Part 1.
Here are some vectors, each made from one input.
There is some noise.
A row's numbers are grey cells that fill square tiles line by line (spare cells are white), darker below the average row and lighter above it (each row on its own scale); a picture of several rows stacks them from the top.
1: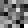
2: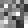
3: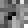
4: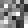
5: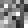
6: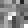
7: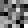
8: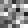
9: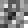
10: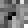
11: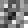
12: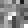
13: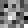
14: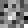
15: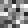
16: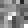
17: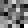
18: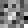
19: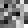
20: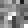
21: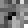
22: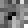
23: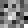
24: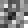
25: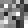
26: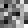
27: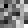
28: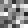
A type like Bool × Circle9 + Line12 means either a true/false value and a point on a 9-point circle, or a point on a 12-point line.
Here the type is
Bool × Bool × Bool.
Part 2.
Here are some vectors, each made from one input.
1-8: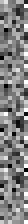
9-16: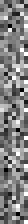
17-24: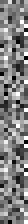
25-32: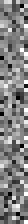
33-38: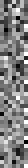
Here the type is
Line8.
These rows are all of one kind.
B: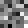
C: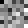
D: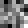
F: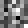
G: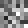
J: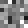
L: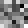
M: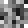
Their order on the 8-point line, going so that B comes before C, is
B, D, F, G, C, J, L, M.
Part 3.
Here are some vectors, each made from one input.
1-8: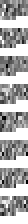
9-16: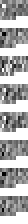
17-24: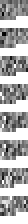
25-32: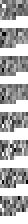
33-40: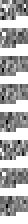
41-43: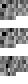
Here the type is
Bool × Bool × Bool + Unit.
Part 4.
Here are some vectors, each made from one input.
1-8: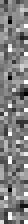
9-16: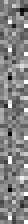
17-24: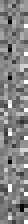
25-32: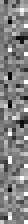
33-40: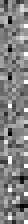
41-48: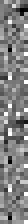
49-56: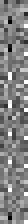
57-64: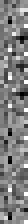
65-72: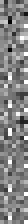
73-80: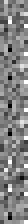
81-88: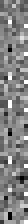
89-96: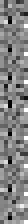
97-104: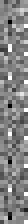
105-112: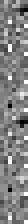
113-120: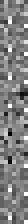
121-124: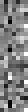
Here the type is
Bool × Bool × Bool.
